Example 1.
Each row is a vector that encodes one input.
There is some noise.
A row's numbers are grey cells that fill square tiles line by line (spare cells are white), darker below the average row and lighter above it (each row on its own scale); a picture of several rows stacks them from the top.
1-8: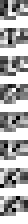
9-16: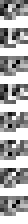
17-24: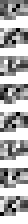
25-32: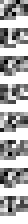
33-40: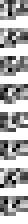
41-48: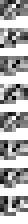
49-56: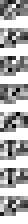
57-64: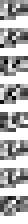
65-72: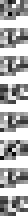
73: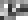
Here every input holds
a point on a 13-point line.
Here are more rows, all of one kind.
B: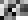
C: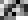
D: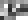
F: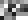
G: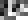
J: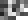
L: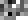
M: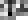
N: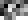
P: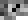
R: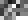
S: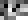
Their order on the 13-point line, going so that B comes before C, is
J, G, S, P, N, R, L, M, D, F, B, C.
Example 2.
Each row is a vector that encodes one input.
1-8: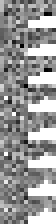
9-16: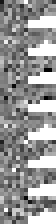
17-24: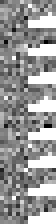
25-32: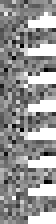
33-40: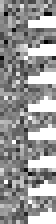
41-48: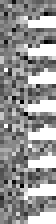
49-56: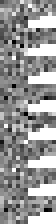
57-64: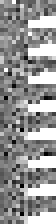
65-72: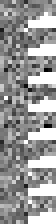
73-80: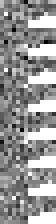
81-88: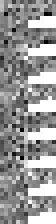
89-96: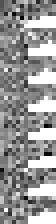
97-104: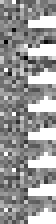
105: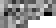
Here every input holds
a point on an 8-point circle.
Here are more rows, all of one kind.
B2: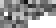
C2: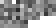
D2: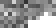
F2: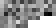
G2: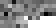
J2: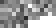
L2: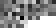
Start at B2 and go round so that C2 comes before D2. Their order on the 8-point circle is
B2, C2, F2, G2, L2, J2, D2.
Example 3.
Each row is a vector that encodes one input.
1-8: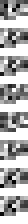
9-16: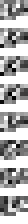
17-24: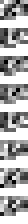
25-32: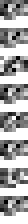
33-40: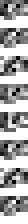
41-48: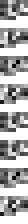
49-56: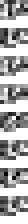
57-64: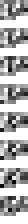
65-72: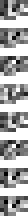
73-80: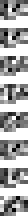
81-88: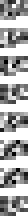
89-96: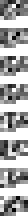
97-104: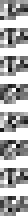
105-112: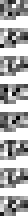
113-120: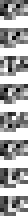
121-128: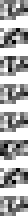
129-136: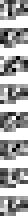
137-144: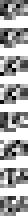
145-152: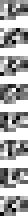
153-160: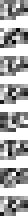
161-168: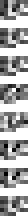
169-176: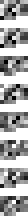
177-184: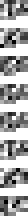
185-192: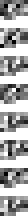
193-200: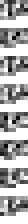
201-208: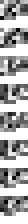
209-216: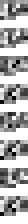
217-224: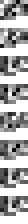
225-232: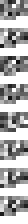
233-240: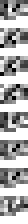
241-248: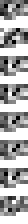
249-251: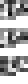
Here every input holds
a point on a 13-point line.
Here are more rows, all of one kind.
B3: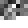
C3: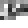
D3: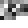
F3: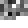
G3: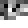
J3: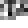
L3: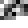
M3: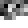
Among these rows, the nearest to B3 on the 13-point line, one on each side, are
F3 and M3.
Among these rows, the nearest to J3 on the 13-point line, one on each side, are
C3 and F3.
